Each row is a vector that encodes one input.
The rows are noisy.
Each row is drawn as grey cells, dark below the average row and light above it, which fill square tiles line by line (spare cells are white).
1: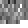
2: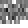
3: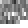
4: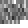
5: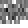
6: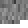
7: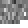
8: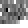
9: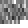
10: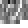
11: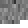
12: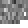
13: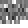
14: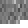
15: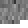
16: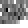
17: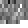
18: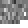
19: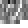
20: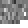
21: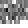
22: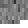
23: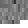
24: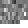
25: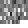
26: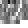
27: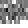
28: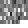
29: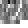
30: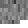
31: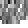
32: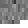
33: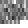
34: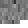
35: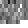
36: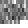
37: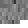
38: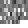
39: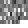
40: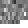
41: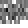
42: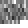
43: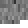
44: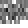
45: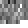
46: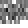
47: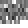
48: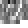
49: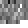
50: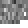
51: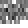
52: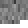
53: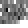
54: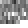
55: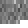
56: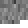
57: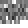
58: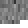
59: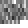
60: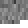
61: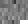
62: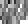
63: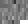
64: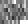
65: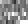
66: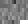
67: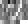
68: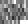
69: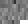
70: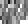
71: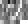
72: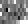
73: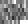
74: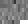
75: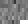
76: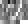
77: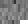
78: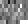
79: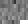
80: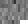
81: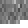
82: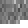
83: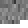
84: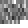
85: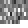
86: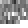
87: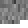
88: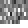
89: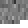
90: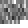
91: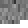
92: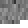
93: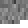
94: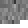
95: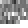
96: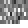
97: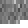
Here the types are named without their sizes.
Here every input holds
a node of a tree.
